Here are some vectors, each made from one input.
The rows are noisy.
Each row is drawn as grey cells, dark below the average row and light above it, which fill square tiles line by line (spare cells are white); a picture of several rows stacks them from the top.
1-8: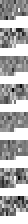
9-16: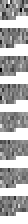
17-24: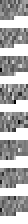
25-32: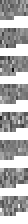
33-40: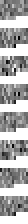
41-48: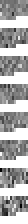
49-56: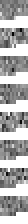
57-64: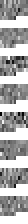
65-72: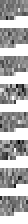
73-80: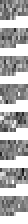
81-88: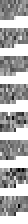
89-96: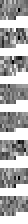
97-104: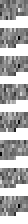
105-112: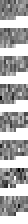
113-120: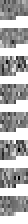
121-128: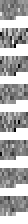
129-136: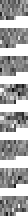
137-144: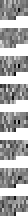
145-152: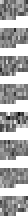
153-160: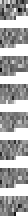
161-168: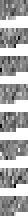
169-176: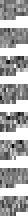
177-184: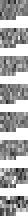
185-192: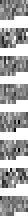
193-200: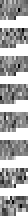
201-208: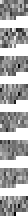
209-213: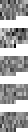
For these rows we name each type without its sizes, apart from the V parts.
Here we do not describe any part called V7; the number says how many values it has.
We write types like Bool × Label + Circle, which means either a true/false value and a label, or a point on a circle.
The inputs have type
Label × Label + Line × List(V7).
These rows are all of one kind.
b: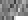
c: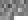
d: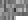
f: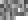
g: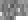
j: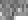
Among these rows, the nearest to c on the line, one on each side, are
f and j.
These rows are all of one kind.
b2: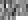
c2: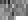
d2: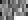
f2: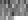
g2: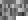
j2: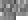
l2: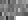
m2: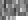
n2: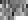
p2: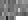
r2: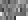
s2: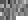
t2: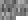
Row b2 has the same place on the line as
g2 and m2.
